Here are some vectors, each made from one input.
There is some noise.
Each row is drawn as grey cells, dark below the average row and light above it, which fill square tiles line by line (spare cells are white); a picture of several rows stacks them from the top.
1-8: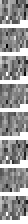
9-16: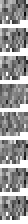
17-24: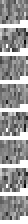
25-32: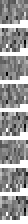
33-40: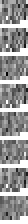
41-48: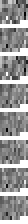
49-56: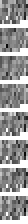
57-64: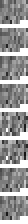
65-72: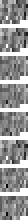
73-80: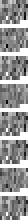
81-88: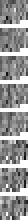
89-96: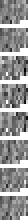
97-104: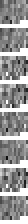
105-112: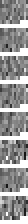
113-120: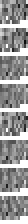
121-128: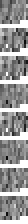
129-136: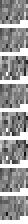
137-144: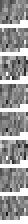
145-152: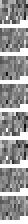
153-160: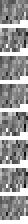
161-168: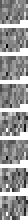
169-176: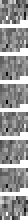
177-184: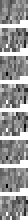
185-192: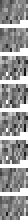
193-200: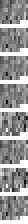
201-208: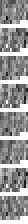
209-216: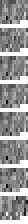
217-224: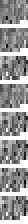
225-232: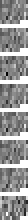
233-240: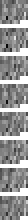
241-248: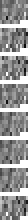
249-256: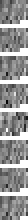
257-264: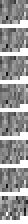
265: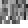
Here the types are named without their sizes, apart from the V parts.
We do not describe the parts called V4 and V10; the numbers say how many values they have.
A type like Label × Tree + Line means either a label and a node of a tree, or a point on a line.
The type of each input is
Tree × Tree + V4 × V10.
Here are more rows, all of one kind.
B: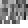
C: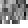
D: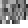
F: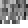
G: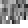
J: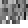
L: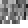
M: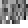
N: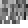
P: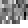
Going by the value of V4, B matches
G, M and N.
